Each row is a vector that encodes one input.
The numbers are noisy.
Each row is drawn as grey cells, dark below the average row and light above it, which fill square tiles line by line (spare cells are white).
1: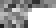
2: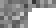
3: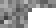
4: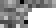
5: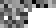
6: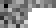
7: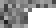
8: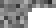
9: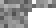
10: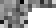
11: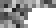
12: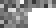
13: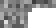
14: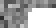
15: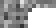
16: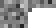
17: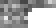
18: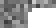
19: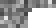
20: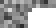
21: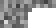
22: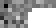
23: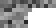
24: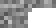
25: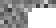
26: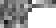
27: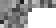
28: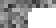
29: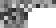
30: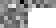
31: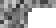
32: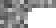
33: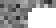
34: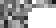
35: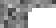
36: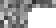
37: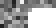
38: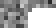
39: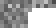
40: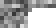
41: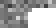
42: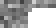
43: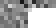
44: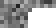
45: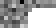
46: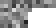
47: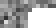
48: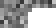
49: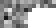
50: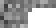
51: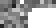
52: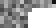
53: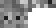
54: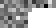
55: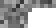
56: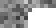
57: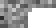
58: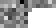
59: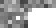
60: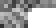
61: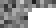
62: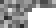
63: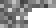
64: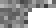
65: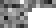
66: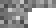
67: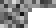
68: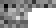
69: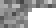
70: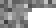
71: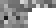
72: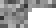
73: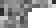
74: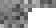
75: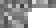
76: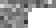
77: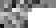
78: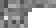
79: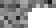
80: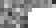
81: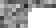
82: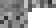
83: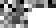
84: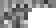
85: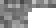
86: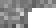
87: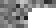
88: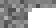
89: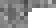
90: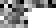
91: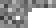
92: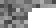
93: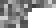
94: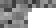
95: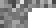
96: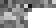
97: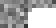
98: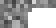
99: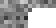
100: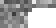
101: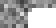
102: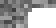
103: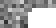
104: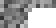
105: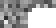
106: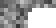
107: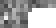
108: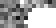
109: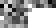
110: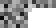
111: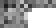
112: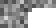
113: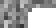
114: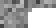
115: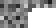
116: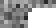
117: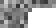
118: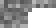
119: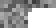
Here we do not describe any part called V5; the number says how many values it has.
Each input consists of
a list of up to two items, each a true/false value and a value of V5.
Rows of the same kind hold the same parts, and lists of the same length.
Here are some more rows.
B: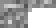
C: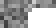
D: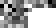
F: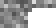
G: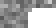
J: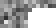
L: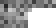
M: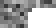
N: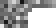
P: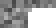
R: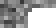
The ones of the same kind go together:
B, C, F, G, L, N, P, R
D
J, M

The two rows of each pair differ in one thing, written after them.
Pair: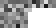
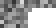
the value of V5 in item 2 of the list
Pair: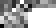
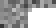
the value of V5 in item 1 of the list
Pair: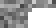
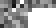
the true/false value in item 2 of the list
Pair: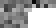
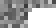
the true/false value in item 1 of the list
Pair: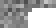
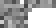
the true/false value in item 2 of the list
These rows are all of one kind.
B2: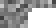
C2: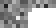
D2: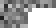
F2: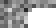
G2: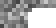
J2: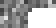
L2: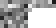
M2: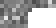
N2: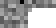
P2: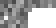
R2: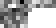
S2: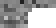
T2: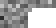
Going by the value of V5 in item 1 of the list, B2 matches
D2, L2, R2 and T2.
